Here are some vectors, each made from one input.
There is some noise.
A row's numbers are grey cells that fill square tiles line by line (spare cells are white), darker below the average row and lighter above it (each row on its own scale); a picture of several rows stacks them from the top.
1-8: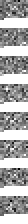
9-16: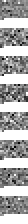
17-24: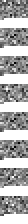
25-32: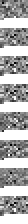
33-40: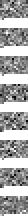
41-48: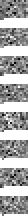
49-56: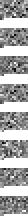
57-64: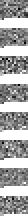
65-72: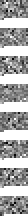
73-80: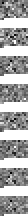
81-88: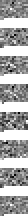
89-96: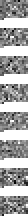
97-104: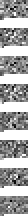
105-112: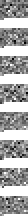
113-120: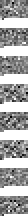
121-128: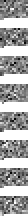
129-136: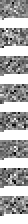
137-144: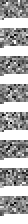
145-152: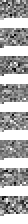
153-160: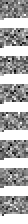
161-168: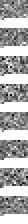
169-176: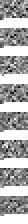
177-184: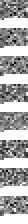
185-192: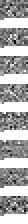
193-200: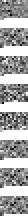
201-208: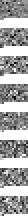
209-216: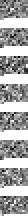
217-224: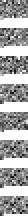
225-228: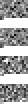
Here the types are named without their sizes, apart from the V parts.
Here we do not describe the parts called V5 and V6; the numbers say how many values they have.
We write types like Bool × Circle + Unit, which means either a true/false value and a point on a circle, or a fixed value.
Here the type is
Bool × (Tree + V5) × V6 + Line.
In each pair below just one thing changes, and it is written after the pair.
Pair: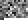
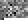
the true/false value
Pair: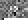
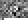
the value of V6
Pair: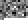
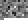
the value of V5
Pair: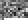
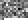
the value of V6
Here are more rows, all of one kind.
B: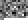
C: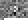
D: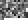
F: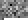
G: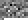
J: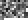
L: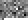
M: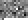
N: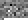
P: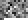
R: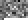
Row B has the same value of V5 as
L, M and R.
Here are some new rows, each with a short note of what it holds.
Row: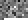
a true/false value, a value of V5 and a value of V6
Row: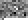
a true/false value, a value of V5 and a value of V6
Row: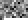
a point on a line
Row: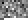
a node of a tree, a true/false value and a value of V6
